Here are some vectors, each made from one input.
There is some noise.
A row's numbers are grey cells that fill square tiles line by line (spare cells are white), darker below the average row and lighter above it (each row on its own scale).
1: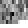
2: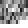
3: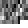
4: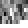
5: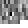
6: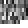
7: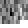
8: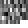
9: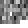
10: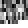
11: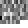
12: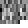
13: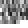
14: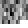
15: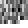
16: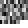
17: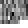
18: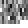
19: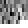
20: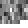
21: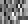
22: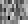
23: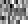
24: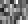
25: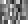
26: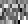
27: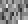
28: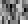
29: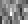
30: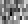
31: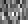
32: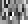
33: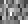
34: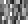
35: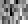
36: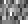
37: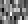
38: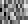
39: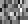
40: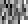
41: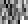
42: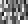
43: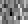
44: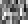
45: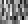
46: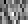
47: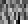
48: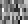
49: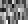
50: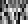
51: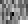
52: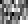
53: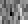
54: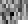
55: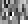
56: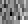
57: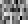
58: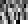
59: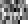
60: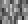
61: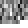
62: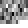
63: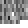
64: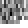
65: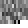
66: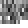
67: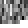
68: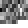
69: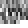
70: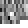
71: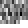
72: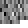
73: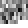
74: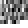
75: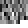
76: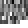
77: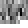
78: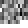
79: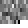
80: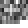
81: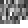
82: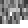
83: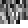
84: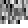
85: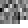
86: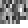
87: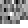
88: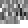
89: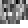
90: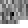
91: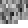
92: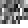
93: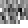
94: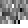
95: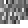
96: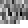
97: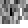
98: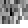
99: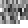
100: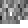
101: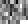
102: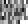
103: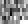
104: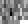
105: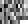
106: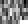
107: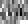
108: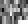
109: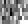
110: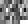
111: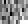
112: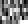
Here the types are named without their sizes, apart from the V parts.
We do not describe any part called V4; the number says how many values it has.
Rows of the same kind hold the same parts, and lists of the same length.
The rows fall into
2 kinds.
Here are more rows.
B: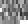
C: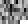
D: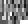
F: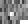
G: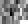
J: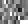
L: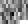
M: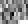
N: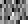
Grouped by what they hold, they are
B, C, G, L, M
D, F, J, N

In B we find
a true/false value and a value of V4.
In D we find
a point on a line and a true/false value.
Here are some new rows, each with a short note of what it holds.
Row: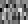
a point on a line and a true/false value
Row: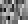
a point on a line and a true/false value
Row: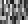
a point on a line and a true/false value
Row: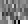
a true/false value and a value of V4
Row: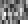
a point on a line and a true/false value
